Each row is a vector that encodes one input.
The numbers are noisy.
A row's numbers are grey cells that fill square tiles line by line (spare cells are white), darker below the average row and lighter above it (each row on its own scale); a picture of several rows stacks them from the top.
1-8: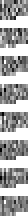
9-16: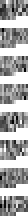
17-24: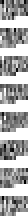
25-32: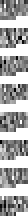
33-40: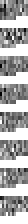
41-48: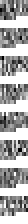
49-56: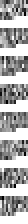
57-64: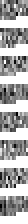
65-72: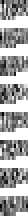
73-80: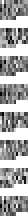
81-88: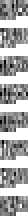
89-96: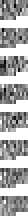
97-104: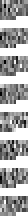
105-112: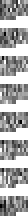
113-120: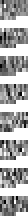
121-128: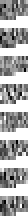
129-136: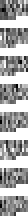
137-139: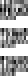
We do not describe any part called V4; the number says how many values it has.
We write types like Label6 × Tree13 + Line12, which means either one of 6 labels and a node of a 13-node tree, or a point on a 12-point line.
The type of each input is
List2(Bool × V4).
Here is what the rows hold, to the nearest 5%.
All of them are lists of up to two items, each a true/false value and a value of V4: about 5% are empty, 45% hold one and 45% two.
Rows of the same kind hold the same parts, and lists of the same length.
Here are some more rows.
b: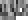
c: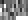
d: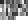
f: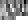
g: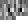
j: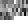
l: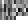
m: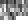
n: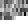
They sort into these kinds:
b, l
c, d, f, g, m
j, n

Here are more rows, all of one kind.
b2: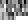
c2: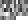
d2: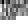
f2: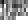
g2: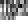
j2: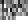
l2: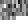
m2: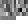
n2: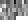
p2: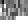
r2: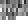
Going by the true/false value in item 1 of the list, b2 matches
f2 and g2.
